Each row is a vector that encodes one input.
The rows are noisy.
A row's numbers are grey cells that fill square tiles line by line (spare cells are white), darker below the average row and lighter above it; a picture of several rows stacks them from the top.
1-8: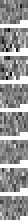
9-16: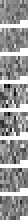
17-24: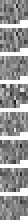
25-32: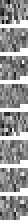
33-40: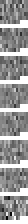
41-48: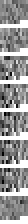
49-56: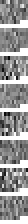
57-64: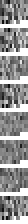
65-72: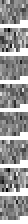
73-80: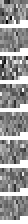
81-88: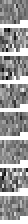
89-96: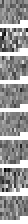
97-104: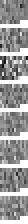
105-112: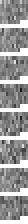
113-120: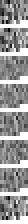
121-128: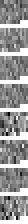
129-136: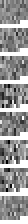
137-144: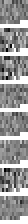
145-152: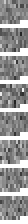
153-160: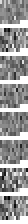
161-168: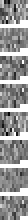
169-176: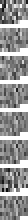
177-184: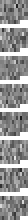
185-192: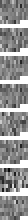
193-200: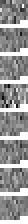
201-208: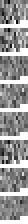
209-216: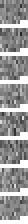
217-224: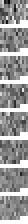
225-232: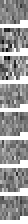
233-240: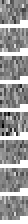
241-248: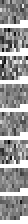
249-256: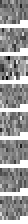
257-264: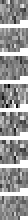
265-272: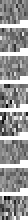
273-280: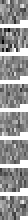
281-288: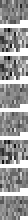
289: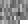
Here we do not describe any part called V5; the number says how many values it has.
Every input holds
either a true/false value and a value of V5, or a list of up to three points on a 6-point line.
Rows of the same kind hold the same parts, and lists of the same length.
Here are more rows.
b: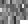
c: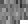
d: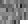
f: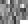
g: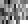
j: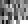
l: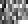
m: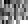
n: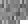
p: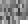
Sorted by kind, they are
b, f
c, d
g, j, m
l
n, p

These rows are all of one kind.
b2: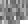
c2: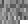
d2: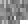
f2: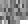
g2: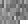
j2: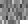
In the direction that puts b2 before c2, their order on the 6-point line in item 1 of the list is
f2, b2, d2, g2, c2, j2.
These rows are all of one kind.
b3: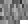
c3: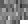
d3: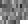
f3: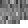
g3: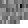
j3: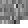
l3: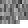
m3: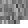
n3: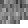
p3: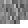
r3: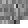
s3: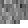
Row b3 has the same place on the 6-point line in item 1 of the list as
j3, m3 and r3.
